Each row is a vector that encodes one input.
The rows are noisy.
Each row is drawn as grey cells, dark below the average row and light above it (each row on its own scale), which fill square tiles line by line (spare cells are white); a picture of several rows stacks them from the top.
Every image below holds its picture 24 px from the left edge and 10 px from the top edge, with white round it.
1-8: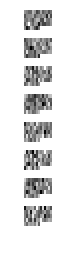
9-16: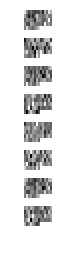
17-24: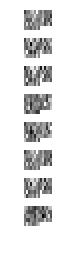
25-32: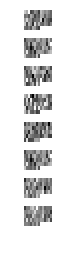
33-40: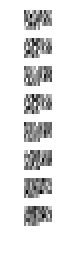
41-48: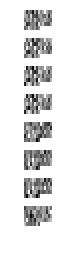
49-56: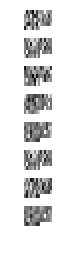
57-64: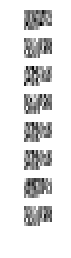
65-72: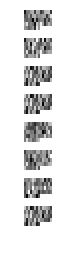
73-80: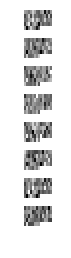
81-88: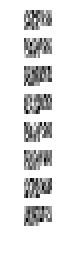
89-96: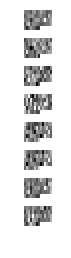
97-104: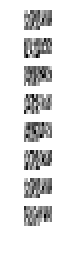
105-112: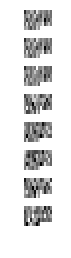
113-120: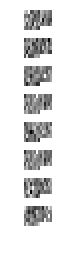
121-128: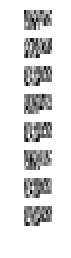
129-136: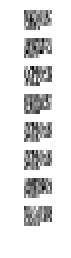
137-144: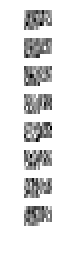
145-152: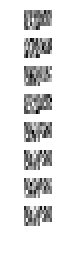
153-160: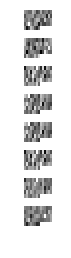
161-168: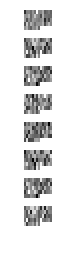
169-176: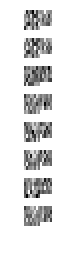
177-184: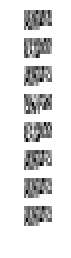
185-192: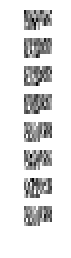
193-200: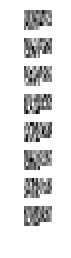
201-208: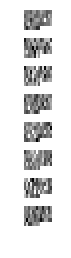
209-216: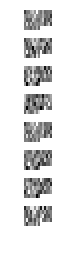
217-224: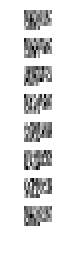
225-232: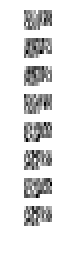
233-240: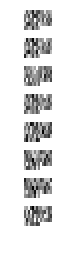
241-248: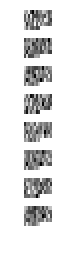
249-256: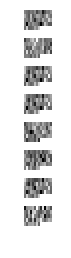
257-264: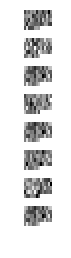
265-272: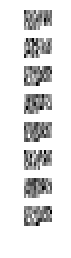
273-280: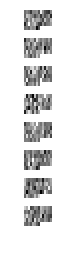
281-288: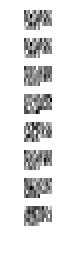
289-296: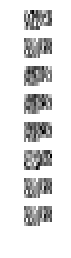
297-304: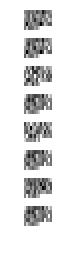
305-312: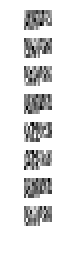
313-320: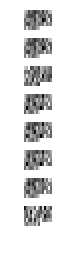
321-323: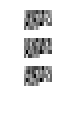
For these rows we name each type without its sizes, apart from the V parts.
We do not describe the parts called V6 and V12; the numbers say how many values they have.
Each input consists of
either a point on a line, or a true/false value and a value of V12, or a value of V6.
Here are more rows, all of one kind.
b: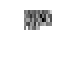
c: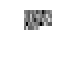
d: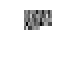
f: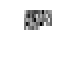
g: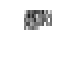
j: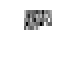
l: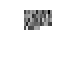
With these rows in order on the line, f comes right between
g and j.
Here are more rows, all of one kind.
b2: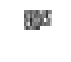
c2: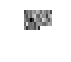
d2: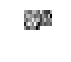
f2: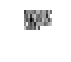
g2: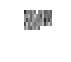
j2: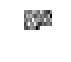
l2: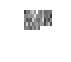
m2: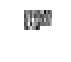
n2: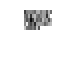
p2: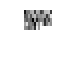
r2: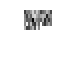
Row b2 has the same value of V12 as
f2 and n2.
